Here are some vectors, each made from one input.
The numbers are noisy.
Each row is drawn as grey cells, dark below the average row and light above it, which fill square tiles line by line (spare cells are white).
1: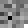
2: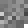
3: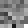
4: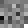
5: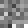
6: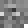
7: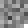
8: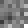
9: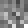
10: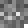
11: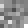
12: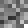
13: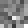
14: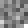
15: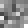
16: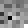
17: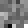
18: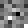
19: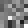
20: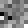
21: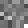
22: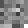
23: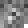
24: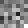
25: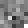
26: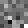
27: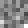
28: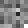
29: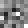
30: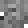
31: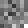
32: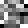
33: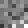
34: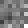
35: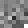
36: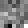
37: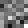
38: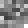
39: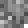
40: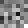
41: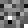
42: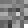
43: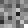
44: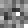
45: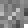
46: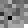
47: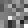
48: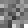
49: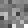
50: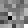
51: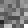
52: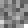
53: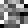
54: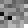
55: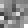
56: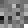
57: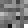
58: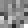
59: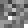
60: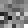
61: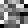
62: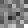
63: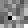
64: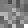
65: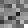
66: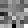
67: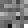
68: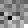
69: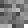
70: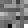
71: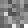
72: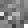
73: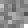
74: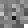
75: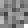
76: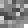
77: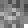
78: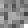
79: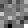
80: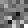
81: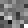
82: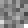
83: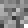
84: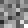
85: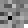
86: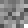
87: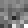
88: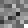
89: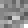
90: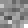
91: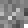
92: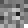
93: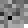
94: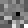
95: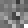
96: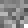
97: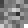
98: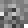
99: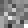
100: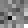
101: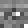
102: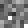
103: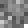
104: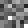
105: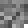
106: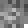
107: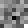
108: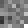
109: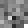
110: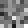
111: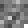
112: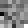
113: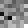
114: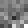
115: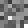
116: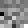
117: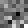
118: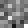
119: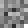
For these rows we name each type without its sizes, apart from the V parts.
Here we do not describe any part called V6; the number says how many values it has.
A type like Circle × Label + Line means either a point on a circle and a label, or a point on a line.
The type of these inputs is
(Bool × Bool × Bool + V6) × Line × Line + Unit.
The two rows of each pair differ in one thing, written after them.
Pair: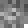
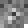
the place on one of the two lines
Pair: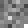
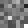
the place on one of the two lines
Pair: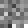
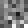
the value of V6
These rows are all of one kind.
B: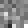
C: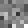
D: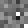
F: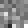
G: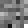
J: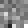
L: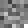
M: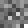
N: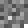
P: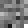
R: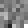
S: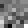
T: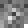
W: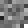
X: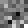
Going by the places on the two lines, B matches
C, F, J and L.
